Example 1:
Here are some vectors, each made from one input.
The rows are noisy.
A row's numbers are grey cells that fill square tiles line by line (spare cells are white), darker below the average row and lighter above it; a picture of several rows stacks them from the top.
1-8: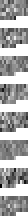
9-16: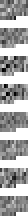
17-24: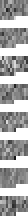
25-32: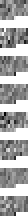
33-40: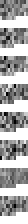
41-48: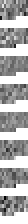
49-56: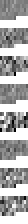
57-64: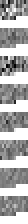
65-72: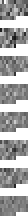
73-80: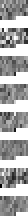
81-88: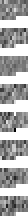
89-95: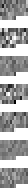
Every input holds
a point on an 11-point line and a true/false value.
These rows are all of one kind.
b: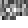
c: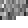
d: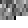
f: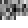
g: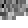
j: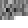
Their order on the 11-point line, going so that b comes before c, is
b, d, j, c, f, g.
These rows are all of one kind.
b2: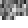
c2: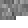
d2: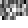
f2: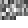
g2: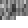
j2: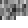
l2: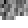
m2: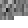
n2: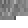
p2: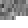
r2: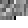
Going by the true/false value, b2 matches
d2, g2 and p2.
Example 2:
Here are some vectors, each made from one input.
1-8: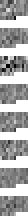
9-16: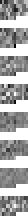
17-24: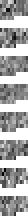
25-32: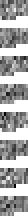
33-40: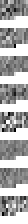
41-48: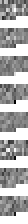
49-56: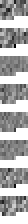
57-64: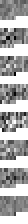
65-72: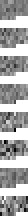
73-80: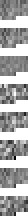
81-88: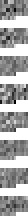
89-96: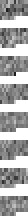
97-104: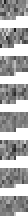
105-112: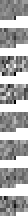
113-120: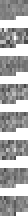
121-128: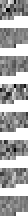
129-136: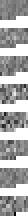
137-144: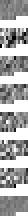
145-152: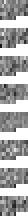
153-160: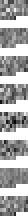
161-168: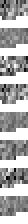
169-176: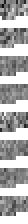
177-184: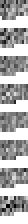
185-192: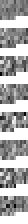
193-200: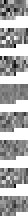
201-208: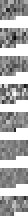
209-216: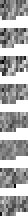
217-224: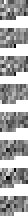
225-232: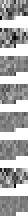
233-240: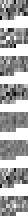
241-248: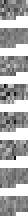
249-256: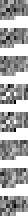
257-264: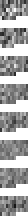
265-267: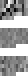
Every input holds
a list of up to two points on a 5-point line.
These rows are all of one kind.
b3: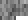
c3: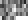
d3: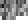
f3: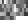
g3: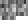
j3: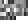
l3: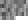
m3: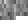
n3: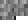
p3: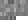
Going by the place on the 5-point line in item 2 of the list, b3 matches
g3 and n3.
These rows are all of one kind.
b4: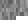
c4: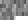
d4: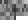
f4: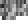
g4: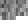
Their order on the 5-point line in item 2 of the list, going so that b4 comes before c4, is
g4, b4, c4, f4, d4.
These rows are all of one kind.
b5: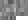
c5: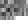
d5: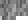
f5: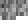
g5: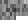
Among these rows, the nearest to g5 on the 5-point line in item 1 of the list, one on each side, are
c5 and d5.
